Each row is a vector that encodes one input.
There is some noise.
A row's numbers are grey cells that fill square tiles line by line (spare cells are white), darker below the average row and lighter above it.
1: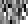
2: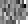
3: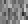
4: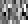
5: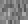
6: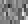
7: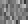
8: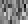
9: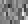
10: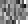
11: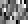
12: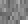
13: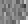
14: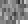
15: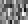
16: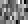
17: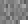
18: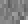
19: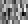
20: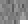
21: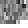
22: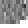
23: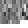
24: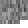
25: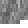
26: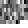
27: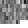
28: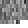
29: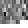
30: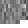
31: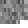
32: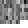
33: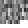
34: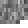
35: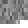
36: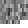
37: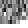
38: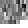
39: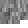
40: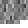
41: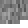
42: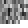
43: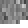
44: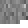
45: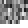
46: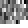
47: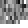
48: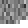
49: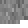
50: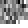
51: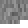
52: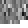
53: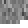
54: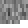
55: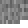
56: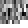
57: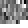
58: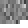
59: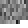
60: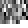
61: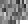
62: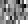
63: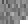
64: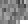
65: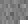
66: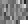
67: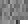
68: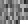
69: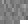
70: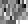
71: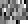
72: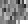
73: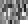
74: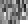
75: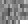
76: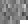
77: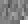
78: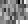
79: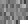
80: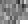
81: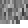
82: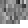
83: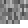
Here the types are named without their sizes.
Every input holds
a label, together with either a label, or four true/false values.
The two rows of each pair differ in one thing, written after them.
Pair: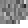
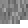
one of the four true/false values
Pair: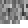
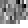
the label
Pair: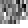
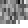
the label
